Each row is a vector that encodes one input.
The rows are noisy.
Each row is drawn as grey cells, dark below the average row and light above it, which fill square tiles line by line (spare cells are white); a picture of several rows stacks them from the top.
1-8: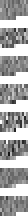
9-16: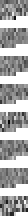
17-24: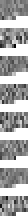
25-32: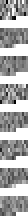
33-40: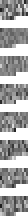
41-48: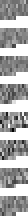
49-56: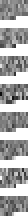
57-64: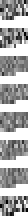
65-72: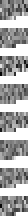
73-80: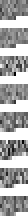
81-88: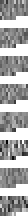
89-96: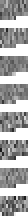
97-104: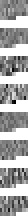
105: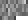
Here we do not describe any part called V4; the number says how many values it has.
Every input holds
either a point on a 5-point line, or a point on a 7-point line, or a value of V4.
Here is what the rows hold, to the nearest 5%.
About 30% of them hold a point on a 5-point line. About 40% of them hold a point on a 7-point line. The rest hold a value of V4.
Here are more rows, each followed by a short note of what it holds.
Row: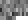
a point on a 7-point line
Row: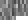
a point on a 7-point line
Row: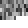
a point on a 5-point line
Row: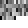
a point on a 5-point line
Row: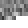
a value of V4
